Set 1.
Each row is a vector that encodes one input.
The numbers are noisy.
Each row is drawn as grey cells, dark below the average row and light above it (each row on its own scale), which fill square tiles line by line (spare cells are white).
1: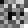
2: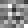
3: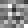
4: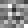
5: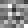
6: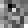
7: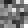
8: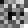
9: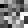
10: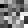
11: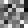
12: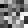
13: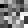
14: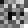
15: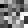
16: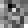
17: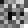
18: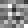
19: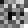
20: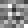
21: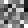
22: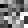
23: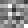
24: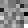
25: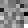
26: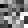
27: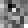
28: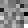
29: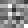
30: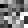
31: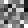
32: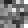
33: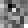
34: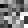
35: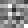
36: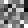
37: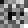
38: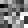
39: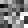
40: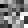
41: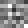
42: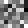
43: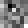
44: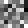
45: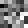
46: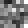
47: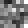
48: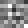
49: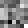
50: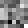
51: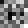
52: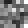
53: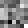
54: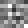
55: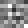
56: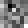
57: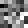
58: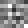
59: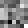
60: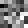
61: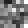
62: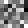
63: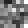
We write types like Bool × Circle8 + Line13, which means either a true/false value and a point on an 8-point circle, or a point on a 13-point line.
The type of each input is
Label8.
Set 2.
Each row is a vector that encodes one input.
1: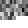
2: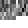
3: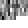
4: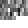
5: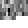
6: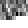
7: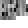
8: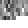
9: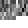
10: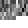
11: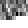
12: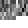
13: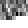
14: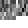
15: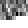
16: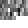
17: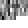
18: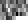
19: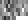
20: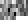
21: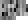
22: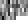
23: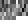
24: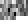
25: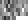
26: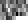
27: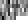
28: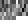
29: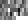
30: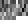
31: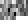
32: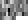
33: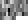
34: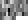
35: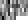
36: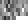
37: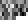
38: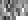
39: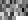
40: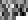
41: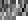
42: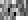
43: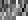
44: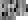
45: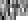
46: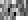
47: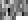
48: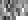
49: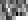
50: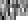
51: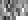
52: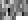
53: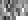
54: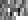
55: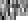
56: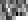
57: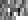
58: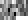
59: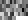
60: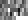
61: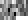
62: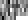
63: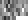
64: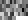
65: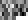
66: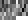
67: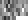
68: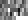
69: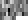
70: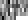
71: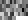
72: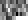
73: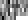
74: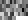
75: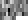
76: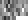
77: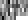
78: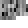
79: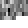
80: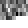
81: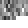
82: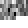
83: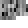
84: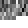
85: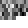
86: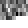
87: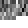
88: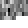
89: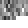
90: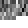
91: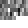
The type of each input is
Tree10.
